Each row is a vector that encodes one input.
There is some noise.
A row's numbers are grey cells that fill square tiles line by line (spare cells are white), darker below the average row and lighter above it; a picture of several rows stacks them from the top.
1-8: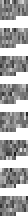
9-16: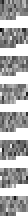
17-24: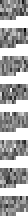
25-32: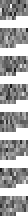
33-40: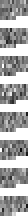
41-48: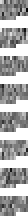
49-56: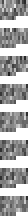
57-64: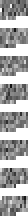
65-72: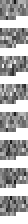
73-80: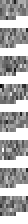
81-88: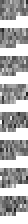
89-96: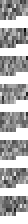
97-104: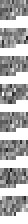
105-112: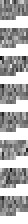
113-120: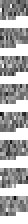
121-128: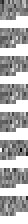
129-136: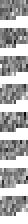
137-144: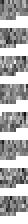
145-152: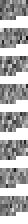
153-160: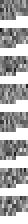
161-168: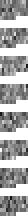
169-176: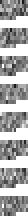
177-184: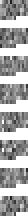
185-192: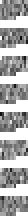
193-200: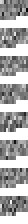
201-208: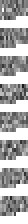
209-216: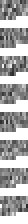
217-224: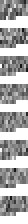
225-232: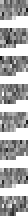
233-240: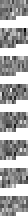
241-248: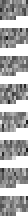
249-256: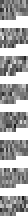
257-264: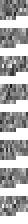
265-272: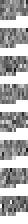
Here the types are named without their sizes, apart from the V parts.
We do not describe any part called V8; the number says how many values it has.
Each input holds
either a point on a circle, or a label, or a true/false value and a value of V8.
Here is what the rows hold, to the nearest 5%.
About 30% of them hold a point on a circle. About 45% of them hold a label. The rest hold a true/false value and a value of V8.
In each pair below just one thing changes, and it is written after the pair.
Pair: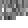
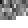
the value of V8
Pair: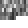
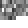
the true/false value
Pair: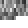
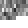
the true/false value
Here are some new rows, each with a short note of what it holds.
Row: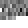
a point on a circle
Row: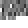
a point on a circle
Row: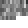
a label
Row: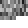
a true/false value and a value of V8
